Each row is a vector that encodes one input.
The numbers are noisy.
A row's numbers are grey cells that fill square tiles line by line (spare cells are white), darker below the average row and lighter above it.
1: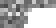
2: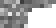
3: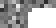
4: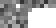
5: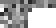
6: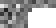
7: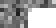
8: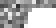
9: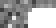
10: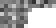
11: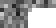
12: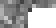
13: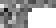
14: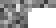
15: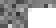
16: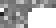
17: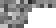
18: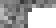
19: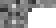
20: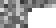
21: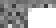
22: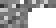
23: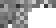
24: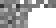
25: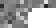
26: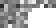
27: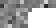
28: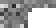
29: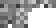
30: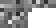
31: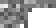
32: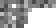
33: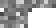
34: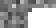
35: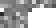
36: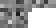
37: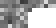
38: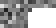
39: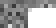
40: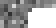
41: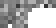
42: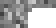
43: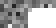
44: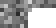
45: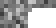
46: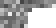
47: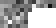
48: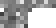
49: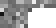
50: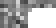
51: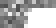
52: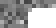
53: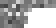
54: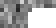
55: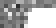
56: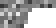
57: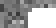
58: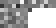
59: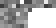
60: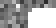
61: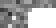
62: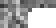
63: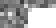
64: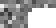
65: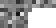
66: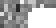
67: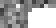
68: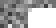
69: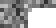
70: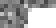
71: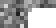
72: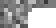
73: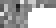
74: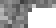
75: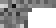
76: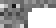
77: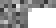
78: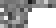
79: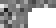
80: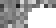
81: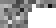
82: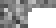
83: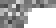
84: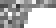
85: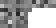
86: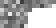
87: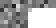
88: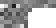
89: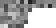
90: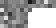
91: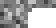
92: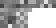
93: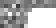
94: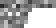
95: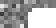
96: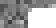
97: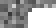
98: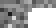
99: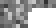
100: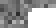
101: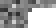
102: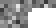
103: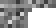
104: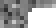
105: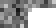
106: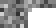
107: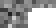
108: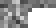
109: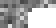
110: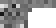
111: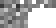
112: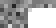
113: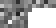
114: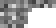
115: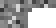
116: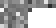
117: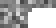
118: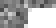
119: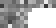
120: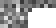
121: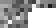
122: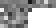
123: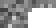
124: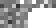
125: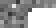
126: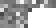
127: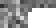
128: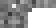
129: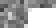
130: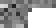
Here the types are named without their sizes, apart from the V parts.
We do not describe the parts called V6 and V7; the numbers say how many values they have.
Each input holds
a value of V6, together with either a point on a line and a true/false value, or a value of V7.
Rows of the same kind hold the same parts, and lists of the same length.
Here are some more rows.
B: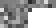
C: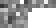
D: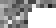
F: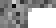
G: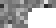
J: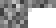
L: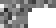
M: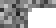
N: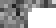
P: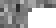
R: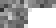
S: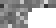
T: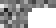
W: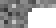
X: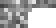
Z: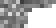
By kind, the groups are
B, C, D, G, P, S, X, Z
F, J, L, M, N, R, T, W

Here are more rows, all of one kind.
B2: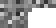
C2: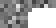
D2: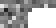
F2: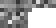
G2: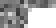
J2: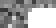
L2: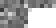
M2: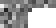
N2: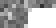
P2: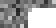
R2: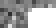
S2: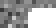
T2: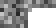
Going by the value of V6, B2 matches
F2, P2 and T2.
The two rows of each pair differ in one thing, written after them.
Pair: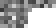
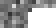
the value of V6
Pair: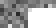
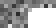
the place on the line
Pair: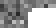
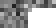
the value of V6
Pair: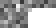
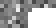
the true/false value
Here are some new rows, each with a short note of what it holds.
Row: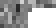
a value of V6 and a value of V7
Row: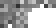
a value of V6 and a value of V7
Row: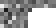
a point on a line, a true/false value and a value of V6
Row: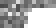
a value of V6 and a value of V7
